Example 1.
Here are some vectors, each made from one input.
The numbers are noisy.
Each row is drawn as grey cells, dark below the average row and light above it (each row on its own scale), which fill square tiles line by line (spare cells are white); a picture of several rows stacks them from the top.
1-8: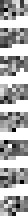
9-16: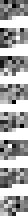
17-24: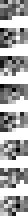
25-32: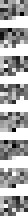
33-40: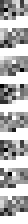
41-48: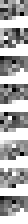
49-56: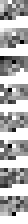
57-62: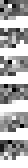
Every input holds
four true/false values.
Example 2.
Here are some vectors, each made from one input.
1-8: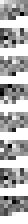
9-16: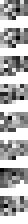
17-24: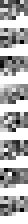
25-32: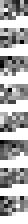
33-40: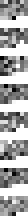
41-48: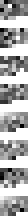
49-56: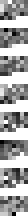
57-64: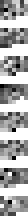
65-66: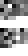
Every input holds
four true/false values.
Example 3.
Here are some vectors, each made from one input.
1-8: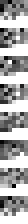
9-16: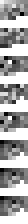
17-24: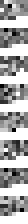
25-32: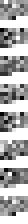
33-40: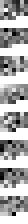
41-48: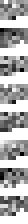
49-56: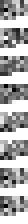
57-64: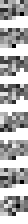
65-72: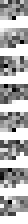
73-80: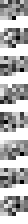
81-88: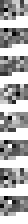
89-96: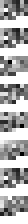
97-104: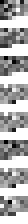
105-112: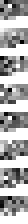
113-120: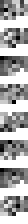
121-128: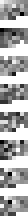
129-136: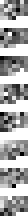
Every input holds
four true/false values.
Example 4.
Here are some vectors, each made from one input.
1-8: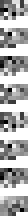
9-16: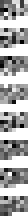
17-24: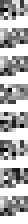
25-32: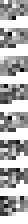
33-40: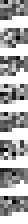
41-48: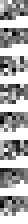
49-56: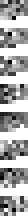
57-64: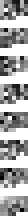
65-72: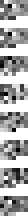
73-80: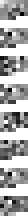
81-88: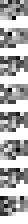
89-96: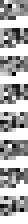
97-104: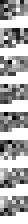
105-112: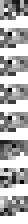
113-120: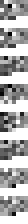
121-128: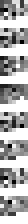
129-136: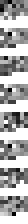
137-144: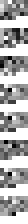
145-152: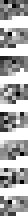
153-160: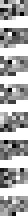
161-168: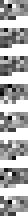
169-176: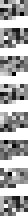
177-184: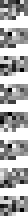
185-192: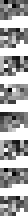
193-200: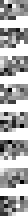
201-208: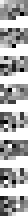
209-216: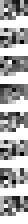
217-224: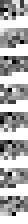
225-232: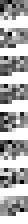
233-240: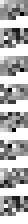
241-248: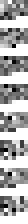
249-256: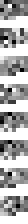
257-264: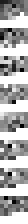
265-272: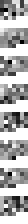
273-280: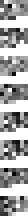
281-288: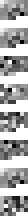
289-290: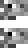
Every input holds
four true/false values.
